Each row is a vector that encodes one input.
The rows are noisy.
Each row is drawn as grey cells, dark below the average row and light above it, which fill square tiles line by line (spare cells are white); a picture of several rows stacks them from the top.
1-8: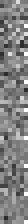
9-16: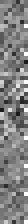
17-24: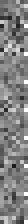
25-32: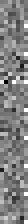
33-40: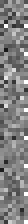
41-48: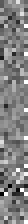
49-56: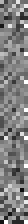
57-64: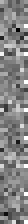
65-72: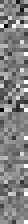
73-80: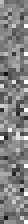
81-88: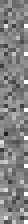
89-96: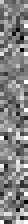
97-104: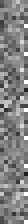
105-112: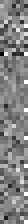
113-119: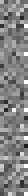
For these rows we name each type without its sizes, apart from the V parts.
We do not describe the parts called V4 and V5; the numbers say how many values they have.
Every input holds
a value of V4, together with either a point on a line and a true/false value, or a value of V5.
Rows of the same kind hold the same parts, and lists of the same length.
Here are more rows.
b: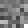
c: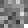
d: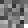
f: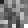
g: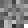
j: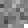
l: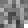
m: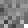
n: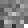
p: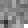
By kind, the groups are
b, d, f, l
c, g, j, m, n, p

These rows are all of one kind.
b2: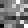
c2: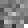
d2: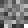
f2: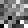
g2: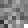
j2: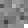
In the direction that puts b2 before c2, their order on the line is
g2, j2, f2, b2, d2, c2.
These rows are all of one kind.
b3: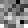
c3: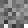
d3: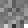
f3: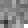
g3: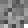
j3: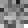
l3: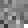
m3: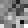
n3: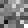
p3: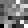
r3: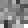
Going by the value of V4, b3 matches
c3, d3, g3 and m3.
